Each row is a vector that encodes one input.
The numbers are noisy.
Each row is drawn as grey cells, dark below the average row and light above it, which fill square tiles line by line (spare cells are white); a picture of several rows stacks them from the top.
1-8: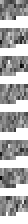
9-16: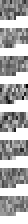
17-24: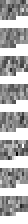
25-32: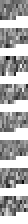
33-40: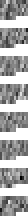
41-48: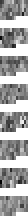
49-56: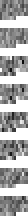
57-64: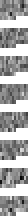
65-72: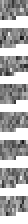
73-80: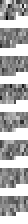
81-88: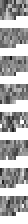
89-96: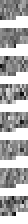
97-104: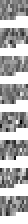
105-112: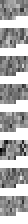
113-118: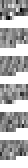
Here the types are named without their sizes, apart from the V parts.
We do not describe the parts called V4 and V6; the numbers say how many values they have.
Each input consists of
either a value of V4 and a value of V6, or a list of points on a line.
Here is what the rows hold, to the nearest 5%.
About 50% of them hold a value of V4 and a value of V6. The rest are lists of points on a line.
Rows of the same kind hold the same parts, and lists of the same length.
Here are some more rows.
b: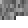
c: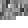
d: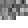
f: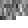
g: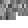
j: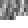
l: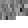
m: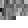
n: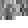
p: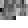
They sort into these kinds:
b, d, j
c, f
g, l, n
m, p

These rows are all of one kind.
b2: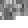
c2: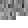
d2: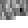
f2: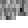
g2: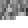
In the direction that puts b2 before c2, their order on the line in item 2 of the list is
g2, b2, d2, f2, c2.
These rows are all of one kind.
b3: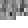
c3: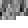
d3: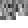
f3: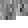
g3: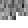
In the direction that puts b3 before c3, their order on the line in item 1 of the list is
d3, g3, b3, f3, c3.
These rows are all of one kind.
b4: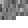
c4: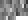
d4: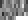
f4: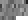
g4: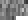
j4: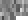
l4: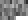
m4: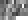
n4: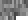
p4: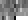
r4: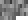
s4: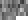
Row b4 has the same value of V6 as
f4, g4, l4 and r4.
